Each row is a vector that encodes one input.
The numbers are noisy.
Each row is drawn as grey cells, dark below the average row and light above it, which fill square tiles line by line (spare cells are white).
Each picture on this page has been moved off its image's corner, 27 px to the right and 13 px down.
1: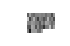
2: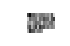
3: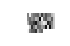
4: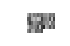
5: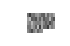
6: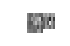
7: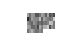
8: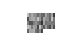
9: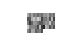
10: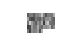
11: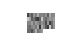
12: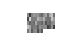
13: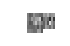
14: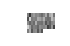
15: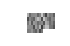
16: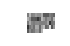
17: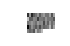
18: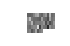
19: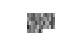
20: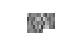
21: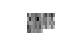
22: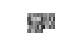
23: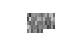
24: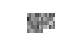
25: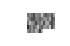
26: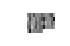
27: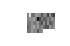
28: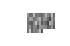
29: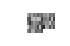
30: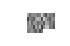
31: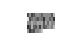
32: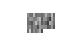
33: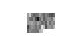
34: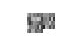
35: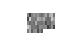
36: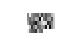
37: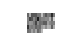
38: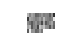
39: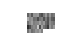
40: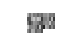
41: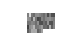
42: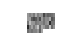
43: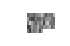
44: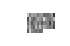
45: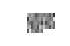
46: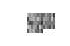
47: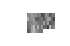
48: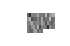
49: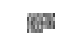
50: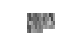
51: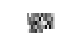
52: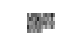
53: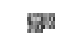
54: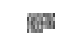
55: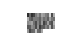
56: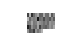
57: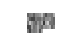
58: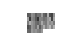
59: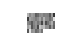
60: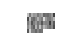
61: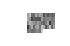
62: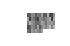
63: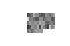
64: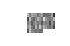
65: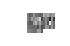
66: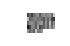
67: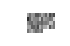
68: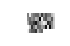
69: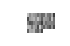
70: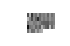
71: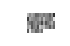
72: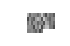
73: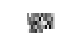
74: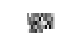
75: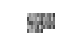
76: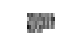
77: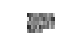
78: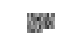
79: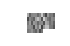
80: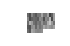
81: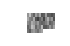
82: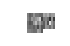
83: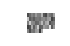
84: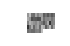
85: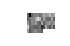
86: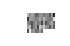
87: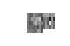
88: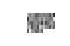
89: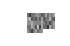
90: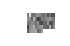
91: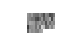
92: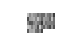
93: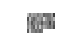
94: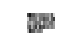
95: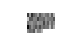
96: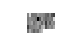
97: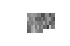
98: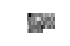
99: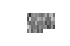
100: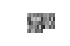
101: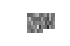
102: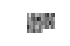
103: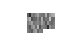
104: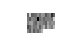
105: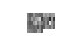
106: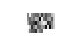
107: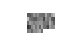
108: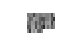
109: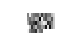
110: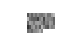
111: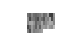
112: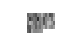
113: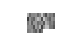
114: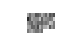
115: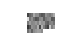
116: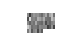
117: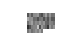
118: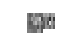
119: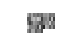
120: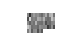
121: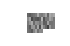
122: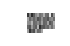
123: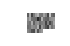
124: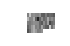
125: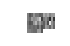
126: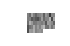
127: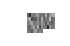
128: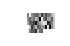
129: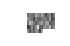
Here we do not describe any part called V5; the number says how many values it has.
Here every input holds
a list of up to two items, each a true/false value and a value of V5.
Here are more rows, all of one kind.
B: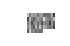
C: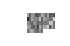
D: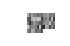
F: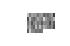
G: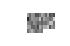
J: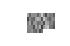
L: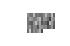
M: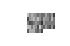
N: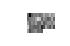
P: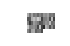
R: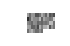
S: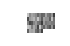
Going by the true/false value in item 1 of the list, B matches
F, L, M and S.
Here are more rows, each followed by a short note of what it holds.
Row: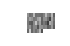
a list of one item
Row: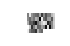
the empty list
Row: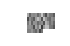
a list of one item
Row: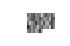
a list of two items
